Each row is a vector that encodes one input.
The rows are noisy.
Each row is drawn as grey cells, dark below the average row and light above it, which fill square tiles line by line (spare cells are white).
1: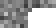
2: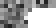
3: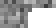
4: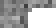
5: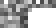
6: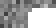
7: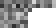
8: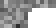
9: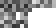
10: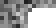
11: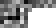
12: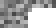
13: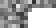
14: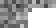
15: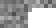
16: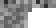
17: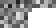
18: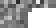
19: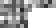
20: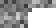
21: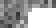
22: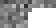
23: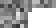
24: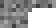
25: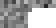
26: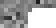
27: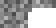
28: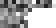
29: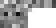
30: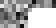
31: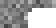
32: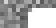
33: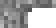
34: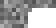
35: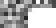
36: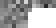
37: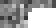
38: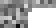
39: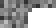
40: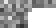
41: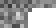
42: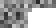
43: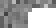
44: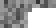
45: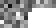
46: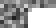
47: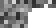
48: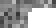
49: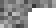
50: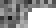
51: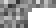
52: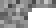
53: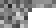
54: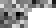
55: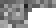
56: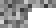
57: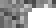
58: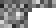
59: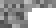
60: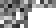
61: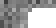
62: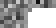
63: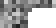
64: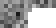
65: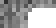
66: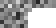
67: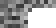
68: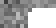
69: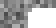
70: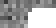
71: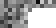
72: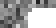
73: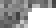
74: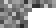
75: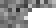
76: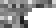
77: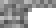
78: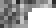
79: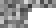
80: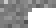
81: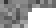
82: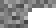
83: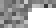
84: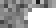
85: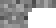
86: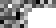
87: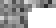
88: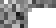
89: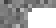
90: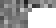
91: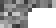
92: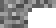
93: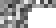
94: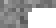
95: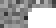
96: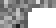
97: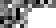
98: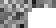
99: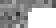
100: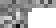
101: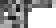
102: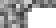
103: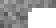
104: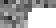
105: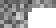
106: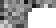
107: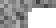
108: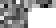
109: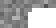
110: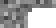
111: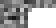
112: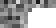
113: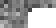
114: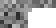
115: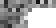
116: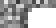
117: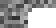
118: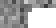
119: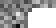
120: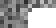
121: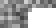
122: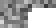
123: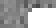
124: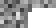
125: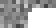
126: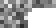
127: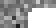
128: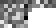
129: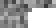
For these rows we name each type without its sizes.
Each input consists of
a list of points on a line.
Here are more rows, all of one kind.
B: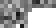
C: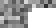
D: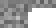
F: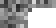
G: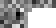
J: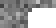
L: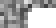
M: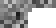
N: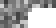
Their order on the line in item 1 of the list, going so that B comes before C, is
L, N, B, G, D, C, F, J, M.
